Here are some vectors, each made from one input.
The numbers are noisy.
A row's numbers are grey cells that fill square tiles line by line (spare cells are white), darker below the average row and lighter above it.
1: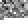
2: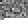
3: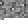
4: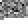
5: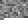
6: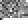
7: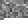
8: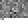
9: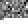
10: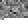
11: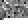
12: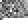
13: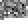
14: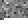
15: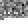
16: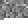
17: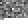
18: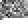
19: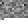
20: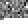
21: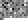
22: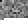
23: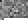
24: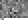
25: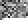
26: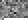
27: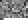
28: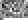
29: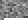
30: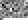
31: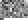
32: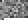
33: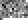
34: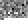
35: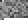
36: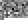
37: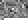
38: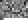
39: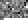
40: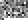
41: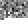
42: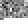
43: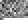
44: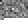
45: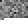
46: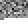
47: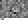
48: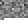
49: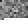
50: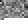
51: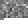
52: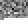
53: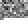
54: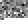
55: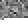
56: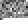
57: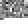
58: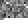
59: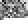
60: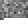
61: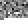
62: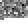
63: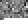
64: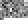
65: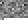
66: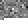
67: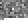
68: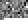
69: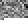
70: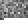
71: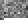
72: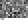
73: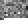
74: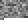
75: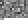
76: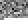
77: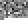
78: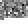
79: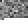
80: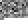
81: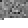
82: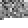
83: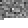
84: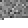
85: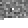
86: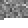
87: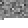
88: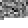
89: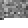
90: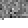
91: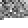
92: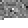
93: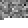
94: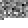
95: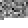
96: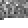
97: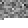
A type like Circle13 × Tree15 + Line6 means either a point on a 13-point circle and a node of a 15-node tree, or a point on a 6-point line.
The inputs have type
Bool × Line4 × Line4 + Tree7.
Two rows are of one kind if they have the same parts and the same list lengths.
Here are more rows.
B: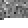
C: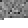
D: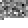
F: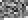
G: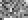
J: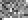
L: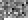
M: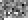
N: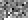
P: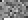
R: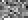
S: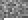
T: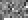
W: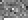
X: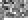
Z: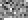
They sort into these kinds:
B, C, P, R, S, T, W
D, F, G, J, L, M, N, X, Z

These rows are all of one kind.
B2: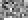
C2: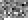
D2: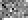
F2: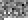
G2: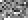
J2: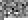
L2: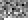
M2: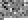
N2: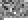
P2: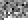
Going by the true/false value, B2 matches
D2, M2 and N2.
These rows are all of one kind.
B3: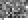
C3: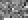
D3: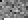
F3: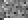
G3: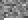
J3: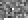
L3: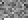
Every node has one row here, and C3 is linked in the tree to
D3.
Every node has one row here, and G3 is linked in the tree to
B3 and F3.
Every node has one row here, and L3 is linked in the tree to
J3.
